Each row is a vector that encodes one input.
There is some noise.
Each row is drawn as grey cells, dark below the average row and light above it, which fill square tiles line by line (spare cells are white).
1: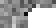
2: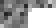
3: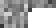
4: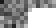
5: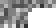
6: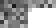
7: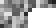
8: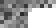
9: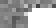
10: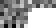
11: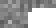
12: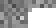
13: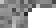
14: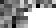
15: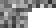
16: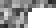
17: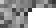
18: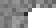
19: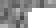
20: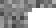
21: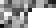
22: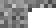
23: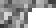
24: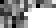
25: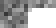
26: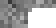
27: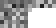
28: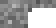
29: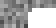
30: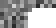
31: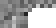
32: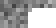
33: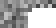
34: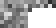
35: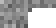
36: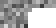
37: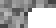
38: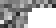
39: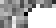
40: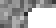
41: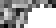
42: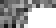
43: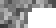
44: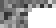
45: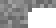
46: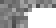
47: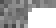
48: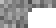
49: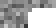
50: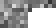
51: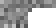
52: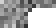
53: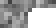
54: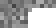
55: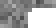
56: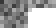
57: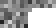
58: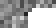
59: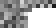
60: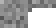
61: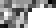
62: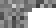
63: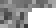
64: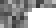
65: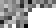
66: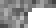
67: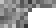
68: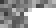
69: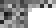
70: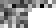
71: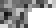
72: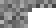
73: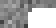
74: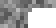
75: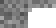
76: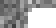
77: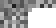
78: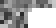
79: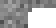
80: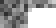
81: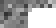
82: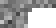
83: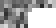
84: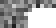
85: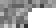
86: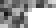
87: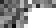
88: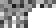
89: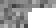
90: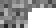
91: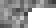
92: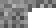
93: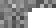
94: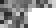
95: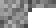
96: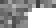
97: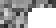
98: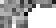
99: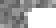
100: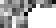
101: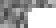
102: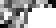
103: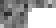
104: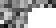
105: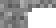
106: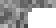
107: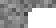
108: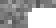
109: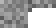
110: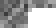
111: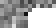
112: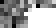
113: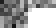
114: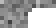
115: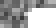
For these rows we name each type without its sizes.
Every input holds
a point on a line and a true/false value, together with either a point on a circle, or a fixed value.
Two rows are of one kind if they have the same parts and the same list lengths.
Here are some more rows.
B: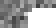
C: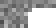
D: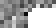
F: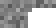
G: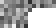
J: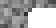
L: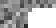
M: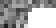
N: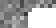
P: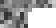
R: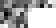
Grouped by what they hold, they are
B, C, F, G, R
D, J, L, M, N, P

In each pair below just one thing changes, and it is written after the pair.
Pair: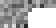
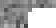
the place on the circle
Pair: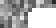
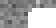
the place on the line
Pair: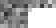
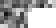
the true/false value
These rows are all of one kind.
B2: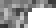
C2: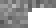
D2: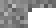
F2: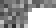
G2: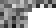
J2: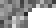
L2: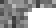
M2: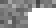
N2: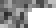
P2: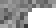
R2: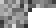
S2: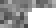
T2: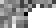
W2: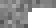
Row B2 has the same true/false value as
F2, J2 and T2.
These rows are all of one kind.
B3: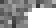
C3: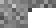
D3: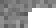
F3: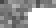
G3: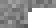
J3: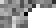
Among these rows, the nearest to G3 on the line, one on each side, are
D3 and F3.
